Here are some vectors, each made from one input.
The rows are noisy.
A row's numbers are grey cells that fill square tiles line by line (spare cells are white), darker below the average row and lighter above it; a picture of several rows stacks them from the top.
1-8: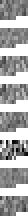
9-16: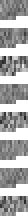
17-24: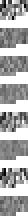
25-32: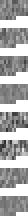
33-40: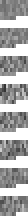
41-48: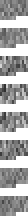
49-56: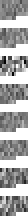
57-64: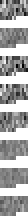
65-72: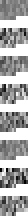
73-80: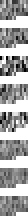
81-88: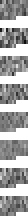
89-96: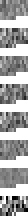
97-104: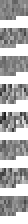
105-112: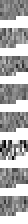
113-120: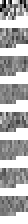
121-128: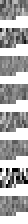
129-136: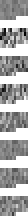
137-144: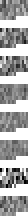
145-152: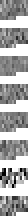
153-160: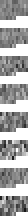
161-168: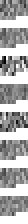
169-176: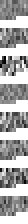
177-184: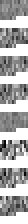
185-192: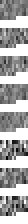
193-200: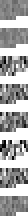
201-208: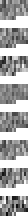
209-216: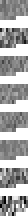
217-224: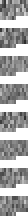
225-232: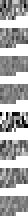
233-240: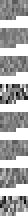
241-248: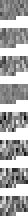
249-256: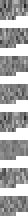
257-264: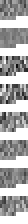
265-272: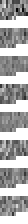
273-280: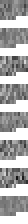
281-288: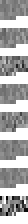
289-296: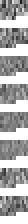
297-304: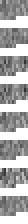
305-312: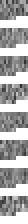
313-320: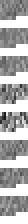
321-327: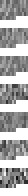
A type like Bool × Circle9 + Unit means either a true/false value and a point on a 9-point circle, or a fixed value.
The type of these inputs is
Label8.
